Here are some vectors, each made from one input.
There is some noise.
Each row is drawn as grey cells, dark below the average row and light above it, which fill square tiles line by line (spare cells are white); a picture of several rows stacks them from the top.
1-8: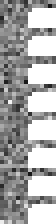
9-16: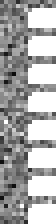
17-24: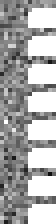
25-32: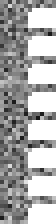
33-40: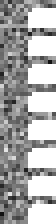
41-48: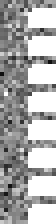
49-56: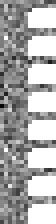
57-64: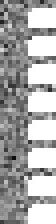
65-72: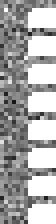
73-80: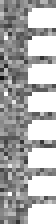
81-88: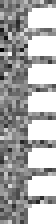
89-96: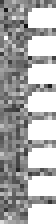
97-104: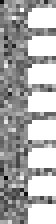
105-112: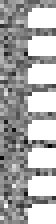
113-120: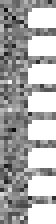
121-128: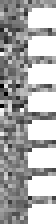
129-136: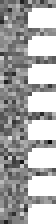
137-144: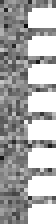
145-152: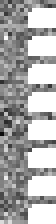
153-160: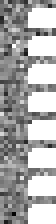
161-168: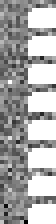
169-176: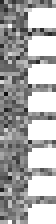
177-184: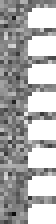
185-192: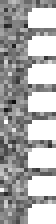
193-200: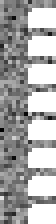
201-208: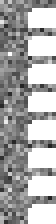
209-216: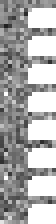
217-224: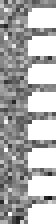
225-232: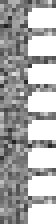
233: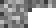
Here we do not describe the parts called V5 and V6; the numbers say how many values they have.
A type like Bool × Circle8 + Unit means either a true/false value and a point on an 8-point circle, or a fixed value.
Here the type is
Bool × Bool × Bool × (Tree8 + Unit) + (Line7 + V5) × V6.
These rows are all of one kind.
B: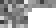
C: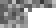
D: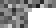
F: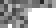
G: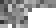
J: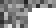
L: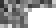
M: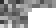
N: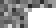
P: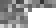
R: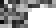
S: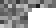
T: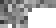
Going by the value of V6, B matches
G, P and T.
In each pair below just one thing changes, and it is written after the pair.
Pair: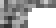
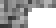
one of the three true/false values
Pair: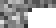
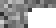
the node of the tree
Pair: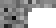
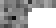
the node of the tree
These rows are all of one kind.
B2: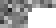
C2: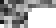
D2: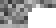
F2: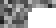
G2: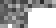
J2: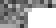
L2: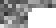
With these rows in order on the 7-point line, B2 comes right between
C2 and J2.
